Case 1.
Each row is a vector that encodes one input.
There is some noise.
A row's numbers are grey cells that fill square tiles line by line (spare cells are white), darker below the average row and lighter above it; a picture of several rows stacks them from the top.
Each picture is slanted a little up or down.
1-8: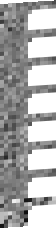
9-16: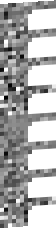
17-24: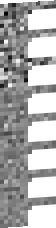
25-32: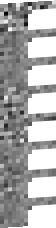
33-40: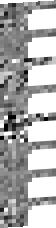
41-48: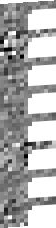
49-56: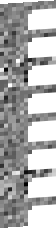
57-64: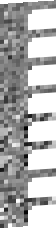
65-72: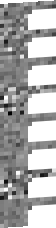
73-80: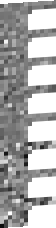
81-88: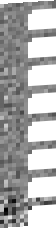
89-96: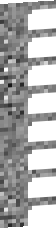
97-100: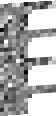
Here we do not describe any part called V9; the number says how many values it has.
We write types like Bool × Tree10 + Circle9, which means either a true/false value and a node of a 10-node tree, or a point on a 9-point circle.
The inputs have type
(Circle8 + Unit) × V9 + Line5.
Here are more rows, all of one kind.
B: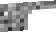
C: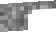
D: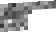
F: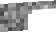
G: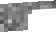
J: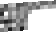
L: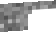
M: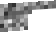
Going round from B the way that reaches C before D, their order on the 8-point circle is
B, F, L, G, C, J, M, D.
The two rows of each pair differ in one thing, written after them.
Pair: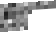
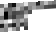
the value of V9
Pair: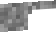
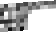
the place on the 8-point circle
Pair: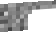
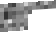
the value of V9
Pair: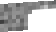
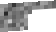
the value of V9
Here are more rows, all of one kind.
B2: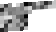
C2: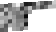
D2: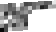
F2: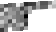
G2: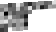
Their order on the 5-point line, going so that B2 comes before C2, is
D2, B2, G2, C2, F2.
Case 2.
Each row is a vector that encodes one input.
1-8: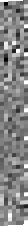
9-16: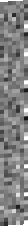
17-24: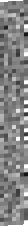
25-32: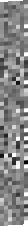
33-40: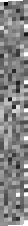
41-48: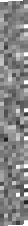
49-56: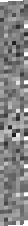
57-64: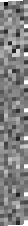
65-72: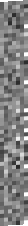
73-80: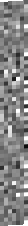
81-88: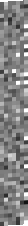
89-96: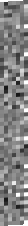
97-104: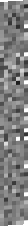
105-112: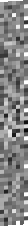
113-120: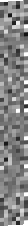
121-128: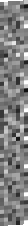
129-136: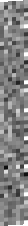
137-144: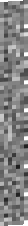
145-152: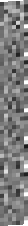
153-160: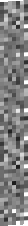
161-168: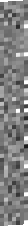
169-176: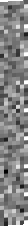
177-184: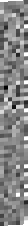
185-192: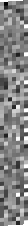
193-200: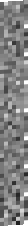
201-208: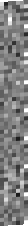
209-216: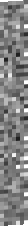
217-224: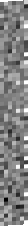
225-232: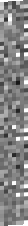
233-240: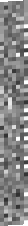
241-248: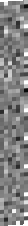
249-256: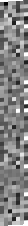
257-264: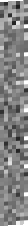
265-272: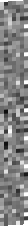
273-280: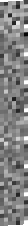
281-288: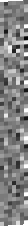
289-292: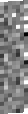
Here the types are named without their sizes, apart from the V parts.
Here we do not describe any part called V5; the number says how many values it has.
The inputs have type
(Bool × Bool × Bool × Bool × V5 + Unit) × Tree.
